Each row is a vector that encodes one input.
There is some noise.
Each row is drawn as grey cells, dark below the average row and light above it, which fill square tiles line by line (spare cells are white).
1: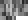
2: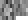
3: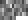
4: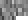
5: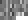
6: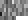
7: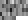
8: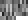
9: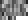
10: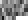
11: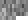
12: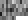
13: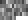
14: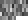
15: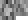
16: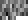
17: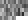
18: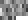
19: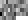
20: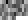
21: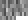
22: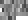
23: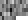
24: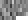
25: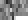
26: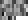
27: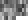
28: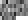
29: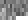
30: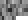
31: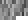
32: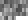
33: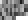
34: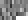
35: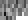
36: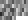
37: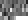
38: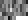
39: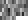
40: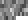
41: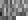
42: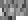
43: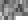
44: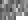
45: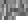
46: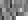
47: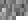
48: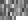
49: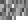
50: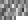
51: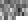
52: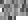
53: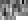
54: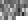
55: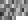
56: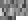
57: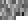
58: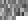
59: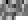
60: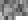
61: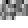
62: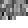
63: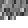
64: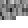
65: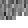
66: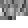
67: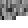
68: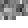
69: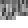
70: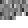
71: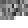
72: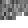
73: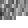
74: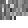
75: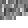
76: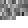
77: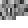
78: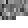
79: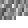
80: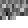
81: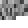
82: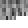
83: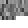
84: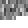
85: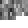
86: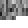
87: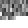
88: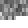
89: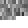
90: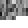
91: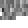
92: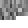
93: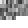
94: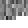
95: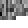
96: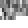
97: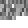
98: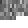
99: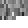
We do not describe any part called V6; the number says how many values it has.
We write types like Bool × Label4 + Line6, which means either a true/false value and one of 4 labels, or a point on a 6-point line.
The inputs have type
(Line5 + V6) × Tree7.
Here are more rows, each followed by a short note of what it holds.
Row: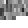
a point on a 5-point line and a node of a 7-node tree
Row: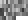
a point on a 5-point line and a node of a 7-node tree
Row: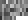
a node of a 7-node tree and a value of V6
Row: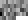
a point on a 5-point line and a node of a 7-node tree
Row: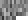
a point on a 5-point line and a node of a 7-node tree
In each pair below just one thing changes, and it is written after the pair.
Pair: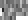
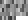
the node of the tree
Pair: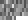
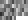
the node of the tree
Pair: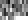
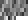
the node of the tree
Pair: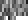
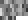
the value of V6
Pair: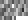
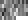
the value of V6
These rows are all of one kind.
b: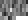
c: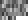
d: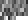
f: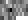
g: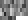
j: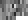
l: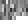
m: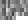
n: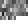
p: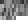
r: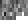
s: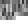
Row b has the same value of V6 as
c, d and n.
